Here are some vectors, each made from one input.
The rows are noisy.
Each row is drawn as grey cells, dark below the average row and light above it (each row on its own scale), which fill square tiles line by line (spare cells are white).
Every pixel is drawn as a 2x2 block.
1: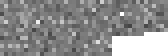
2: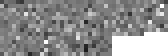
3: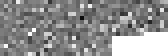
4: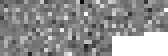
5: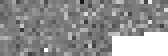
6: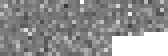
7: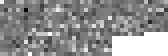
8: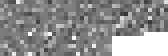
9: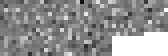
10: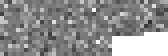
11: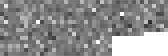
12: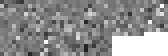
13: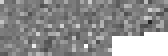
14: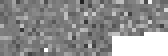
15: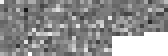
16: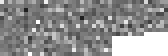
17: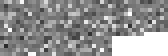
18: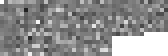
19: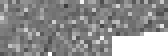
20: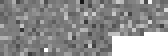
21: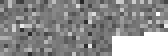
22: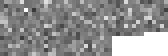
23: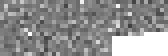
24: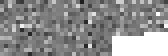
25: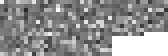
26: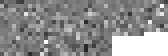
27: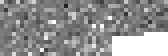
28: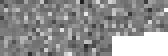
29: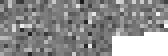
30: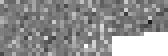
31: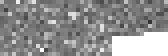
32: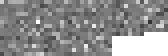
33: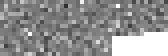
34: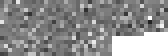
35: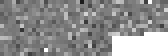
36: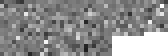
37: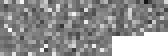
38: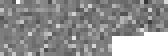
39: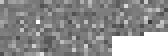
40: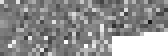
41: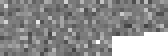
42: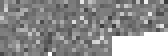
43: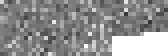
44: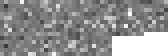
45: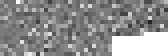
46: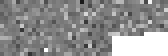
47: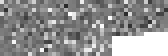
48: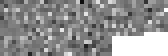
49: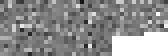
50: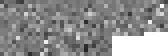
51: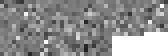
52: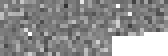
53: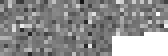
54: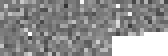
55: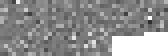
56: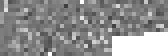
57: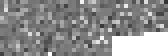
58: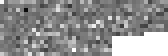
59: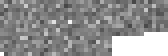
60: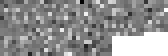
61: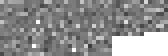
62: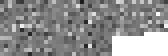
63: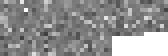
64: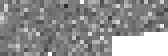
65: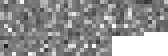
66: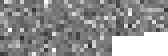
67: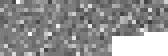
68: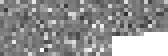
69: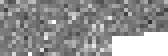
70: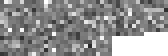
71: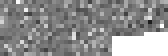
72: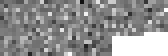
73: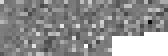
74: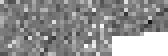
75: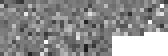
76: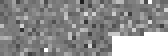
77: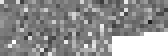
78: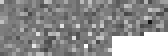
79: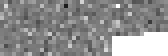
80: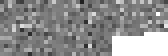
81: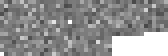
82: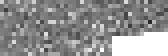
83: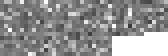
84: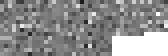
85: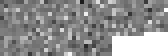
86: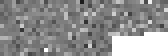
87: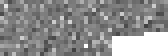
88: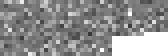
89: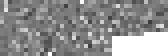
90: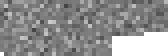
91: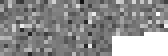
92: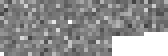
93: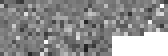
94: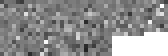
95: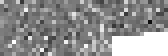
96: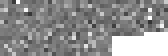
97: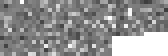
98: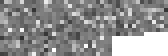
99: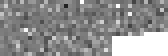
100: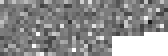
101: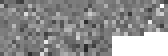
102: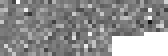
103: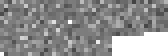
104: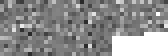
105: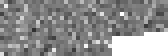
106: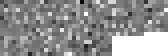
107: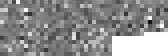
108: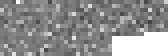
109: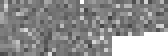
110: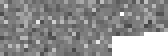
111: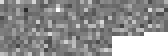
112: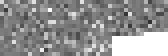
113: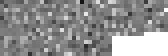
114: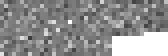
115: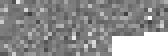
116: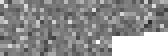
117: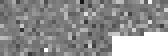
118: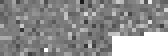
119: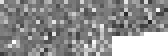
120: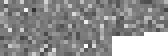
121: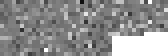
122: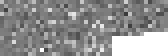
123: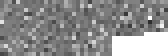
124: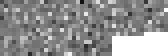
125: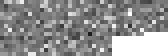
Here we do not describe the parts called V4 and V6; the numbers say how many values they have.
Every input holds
either a point on a 5-point line, a true/false value and a value of V6, or a value of V4.
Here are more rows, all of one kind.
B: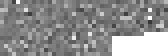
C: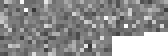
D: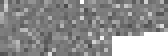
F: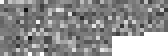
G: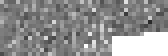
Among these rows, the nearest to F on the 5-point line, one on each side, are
C and D.
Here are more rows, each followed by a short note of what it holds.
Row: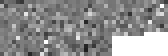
a value of V4
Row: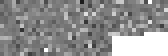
a value of V4
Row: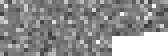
a point on a 5-point line, a true/false value and a value of V6
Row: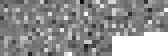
a value of V4
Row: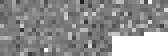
a value of V4
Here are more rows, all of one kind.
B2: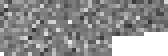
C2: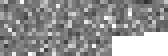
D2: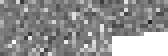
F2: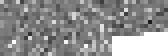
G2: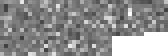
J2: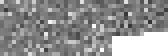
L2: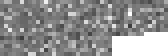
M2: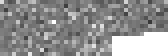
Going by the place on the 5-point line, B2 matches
D2 and F2.
